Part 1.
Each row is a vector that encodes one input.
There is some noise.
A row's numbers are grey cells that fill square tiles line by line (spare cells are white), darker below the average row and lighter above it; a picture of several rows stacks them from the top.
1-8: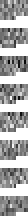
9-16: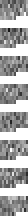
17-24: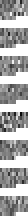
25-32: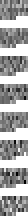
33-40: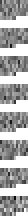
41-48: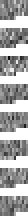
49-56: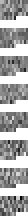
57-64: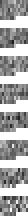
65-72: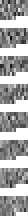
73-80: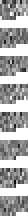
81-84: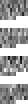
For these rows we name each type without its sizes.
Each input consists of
either a point on a line, or four true/false values.
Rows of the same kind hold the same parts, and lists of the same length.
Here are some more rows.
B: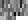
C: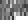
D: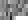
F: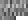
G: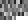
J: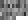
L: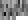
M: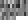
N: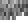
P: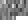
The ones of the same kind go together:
B, G
C, D, F, J, L, M, N, P

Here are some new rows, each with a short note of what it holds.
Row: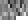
a point on a line
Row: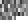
a point on a line
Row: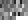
a point on a line
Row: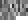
four true/false values
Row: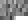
four true/false values
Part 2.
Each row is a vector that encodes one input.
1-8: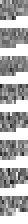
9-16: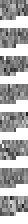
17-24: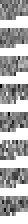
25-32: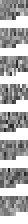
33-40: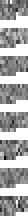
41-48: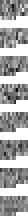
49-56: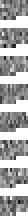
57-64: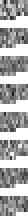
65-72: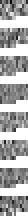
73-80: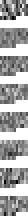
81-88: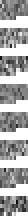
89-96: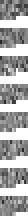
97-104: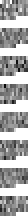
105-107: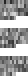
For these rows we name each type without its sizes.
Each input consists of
a point on a line, together with either a fixed value, or four true/false values.
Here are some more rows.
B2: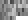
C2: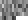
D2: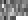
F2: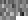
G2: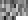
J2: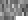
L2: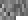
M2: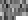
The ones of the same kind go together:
B2, J2
C2, D2, F2, G2, L2, M2

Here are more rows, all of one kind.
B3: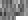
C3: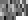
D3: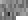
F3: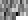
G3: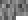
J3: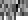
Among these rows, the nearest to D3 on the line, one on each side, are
B3 and F3.
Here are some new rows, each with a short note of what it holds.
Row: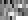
a point on a line
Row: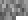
a point on a line and four true/false values
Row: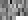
a point on a line
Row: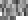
a point on a line
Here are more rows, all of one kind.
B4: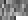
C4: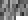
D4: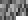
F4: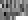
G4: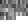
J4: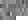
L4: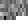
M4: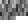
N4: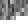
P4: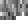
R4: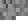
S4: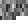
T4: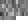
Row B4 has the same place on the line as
F4 and L4.
